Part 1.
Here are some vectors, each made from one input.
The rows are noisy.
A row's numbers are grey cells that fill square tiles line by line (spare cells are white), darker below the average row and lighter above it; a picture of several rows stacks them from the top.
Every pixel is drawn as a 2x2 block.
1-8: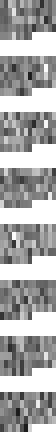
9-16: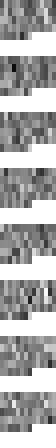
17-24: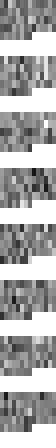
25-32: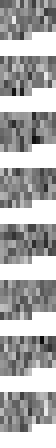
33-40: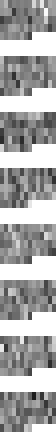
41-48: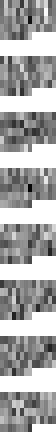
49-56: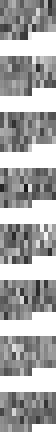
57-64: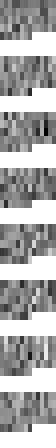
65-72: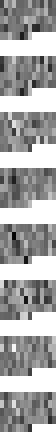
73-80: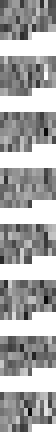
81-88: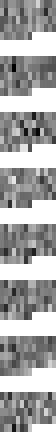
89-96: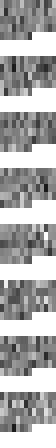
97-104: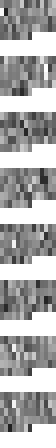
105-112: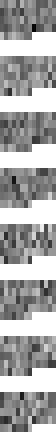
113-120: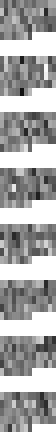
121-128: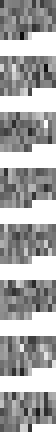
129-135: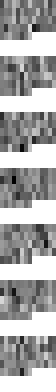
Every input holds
a point on a 7-point line, together with either a point on an 8-point circle, or a point on a 10-point circle.
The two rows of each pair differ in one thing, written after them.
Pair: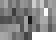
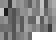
the place on the 8-point circle
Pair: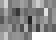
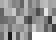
the place on the 7-point line
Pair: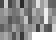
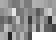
the place on the 7-point line
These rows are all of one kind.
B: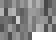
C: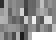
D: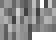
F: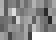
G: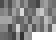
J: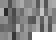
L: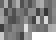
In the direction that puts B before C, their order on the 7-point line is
F, B, D, J, L, C, G.
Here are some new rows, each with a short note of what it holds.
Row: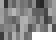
a point on a 10-point circle and a point on a 7-point line
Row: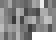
a point on an 8-point circle and a point on a 7-point line
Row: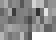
a point on an 8-point circle and a point on a 7-point line
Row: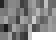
a point on a 10-point circle and a point on a 7-point line
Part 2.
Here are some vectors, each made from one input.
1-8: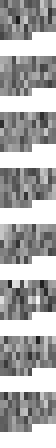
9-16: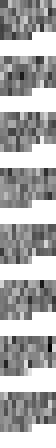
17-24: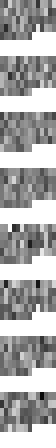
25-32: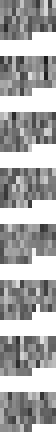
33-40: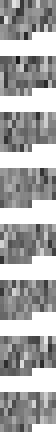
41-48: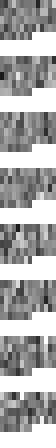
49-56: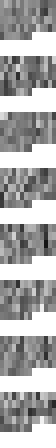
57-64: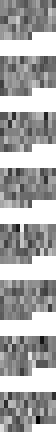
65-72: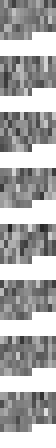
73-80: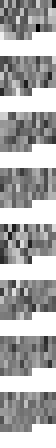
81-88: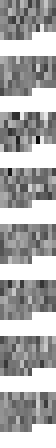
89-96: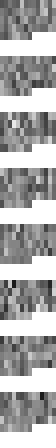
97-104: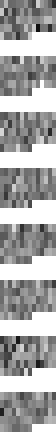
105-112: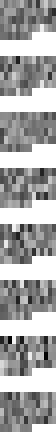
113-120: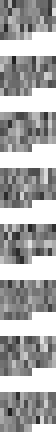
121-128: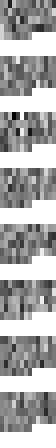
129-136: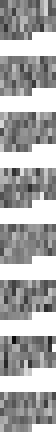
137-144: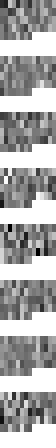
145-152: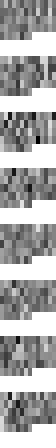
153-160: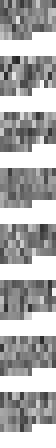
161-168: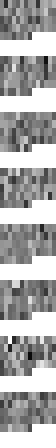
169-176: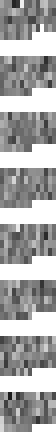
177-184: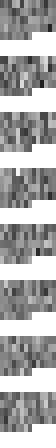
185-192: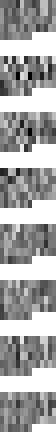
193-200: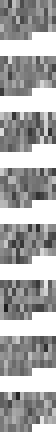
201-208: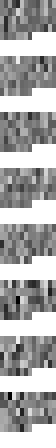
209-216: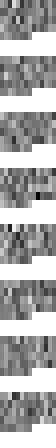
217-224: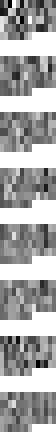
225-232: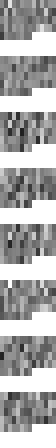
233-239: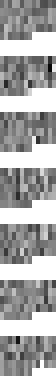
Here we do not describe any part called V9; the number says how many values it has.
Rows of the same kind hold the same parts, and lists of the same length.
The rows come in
3 kinds.
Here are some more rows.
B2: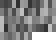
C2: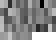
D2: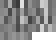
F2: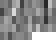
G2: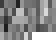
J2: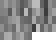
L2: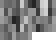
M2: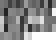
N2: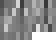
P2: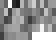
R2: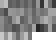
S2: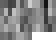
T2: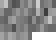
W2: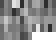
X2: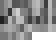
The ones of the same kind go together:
B2, D2, G2, L2, P2
C2, F2, J2, N2, R2, S2, T2, W2, X2
M2

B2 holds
a point on a 10-point circle.
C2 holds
a point on a 16-point circle and a value of V9.
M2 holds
a fixed value.
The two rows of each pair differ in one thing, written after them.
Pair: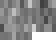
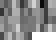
the place on the 16-point circle
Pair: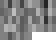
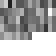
the place on the 16-point circle
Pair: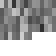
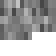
the place on the 16-point circle
